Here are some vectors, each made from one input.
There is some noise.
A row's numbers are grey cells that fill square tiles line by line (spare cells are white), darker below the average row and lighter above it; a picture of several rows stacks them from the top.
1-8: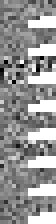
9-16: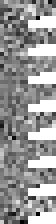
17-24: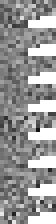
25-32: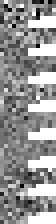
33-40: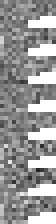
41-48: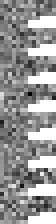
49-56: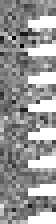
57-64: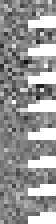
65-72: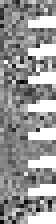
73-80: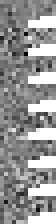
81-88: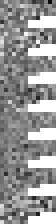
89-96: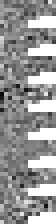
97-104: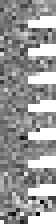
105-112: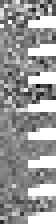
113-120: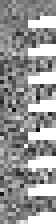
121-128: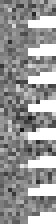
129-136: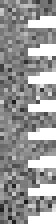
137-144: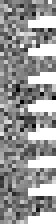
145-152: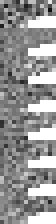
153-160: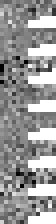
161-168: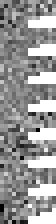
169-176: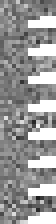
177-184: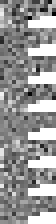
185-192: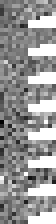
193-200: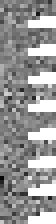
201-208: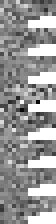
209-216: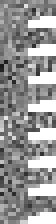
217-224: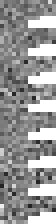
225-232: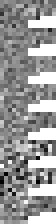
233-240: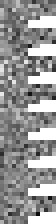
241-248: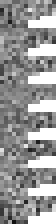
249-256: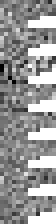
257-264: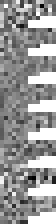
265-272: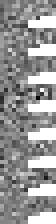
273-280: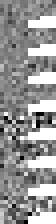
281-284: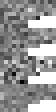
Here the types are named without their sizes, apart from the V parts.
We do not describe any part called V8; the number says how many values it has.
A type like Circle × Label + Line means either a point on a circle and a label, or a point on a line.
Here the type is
List(Label × V8).
